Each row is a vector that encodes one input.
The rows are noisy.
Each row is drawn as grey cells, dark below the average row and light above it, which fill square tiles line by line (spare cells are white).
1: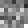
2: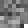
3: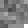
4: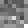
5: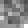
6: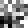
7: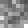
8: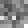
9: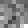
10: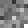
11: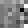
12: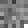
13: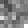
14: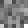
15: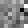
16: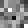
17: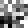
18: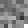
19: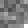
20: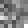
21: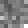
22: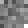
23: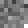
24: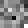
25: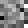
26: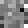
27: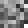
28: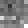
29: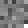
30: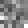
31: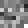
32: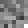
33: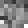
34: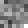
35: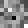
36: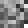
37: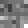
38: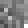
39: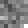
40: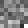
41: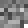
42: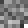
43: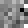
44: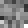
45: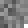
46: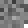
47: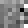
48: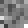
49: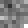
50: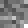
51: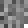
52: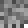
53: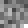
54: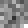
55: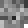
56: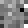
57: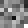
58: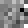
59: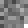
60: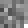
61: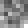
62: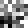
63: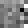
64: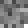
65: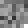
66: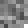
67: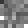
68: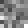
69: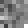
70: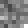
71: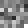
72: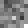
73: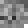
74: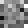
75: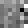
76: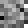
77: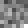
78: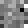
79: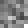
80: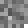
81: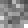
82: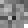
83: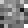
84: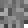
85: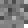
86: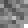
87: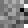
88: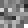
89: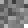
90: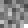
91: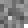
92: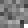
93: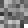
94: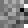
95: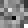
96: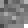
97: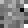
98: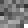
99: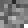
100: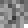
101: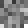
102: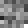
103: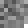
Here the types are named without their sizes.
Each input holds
a list of points on a line.
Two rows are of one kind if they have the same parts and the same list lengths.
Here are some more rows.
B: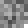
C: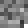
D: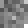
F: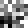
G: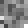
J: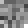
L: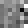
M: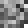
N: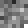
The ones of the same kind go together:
B, J
C, D, G, N
F
L, M

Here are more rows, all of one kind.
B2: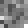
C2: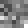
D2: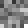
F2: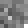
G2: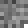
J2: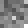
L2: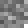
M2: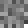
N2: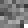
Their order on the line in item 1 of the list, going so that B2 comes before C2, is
N2, D2, G2, M2, F2, L2, J2, B2, C2.
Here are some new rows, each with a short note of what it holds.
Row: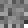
a list of three items
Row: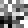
the empty list
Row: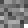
a list of three items
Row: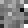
a list of one item
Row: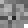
a list of two items
